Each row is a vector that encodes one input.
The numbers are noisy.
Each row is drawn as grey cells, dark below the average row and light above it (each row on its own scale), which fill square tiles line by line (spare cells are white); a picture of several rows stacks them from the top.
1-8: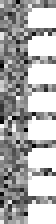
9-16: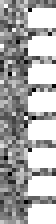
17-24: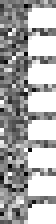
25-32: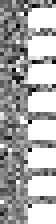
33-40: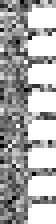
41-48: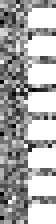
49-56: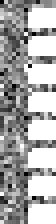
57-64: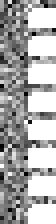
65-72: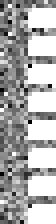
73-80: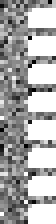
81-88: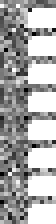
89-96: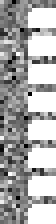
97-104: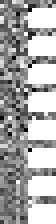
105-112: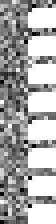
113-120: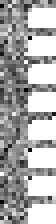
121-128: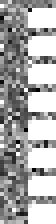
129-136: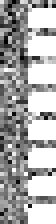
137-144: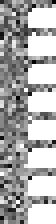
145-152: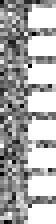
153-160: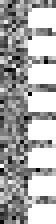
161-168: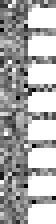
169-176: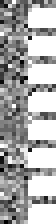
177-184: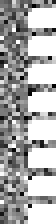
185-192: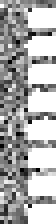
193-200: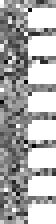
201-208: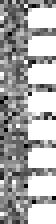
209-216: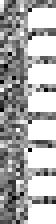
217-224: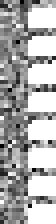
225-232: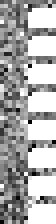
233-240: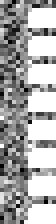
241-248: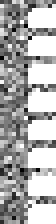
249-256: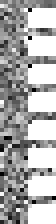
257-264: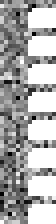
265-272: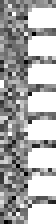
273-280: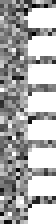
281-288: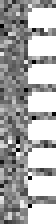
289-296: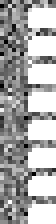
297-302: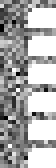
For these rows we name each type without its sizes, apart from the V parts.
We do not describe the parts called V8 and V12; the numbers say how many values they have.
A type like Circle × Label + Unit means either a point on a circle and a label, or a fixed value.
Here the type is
Bool × (Circle + V8) + V12.
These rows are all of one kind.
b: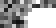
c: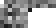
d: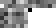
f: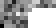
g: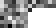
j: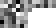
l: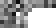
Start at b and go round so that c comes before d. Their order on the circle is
b, g, c, l, j, d, f.
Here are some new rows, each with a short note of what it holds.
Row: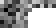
a point on a circle and a true/false value
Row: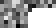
a true/false value and a value of V8
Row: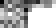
a value of V12
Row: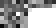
a true/false value and a value of V8
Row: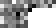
a true/false value and a value of V8
